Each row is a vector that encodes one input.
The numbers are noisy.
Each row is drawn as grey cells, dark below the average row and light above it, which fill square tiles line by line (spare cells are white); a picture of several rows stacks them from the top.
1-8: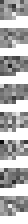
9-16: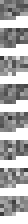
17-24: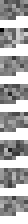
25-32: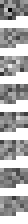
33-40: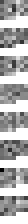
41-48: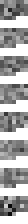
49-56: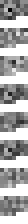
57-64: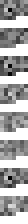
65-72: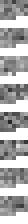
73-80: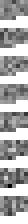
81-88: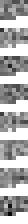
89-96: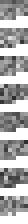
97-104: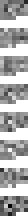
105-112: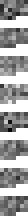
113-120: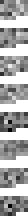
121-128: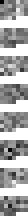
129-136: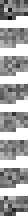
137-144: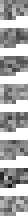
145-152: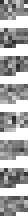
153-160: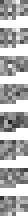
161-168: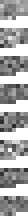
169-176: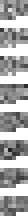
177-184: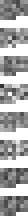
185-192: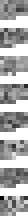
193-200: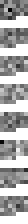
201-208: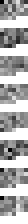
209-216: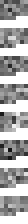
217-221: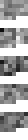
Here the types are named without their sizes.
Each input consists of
a point on a line, together with either a label, or three true/false values.
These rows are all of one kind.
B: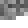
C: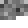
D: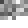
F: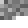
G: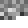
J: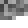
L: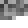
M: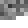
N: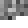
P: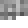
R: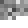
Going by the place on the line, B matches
C, J, L and M.
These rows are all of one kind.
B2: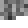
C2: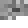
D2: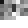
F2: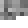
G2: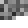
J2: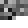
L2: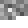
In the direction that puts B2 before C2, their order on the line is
J2, G2, B2, F2, L2, C2, D2.
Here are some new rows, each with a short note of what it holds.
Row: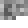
a label and a point on a line
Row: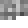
a label and a point on a line
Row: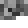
a point on a line and three true/false values
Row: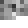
a label and a point on a line
